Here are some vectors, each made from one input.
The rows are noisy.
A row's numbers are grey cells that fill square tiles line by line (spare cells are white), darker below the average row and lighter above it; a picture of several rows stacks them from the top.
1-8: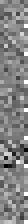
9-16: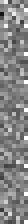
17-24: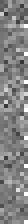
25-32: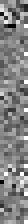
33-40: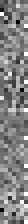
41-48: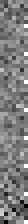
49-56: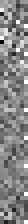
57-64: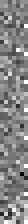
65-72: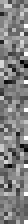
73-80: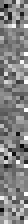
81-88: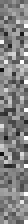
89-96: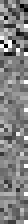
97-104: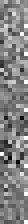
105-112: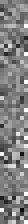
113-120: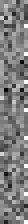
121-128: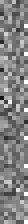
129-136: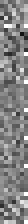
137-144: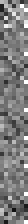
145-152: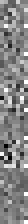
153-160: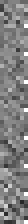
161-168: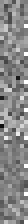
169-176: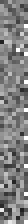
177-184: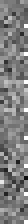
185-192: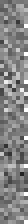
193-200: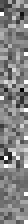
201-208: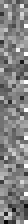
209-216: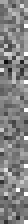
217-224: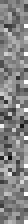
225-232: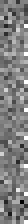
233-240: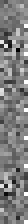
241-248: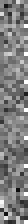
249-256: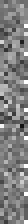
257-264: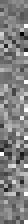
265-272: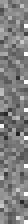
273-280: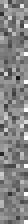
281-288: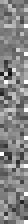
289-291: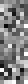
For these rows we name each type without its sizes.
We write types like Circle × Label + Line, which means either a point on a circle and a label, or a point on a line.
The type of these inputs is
List(Circle).
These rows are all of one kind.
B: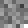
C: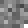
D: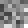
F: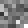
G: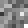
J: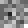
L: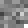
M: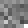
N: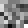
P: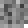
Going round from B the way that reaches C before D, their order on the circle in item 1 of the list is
B, F, C, G, L, D, J, M, P, N.
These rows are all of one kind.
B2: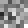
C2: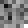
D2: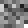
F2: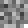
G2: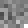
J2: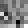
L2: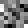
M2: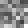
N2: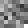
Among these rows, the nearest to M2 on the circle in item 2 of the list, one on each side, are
L2 and N2.
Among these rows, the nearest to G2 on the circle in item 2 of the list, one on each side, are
C2 and F2.
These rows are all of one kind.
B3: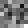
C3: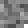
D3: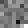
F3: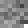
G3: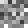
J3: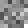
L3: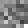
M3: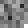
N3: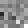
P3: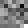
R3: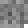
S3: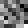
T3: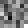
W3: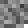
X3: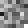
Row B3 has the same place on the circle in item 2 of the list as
L3, N3, R3 and W3.
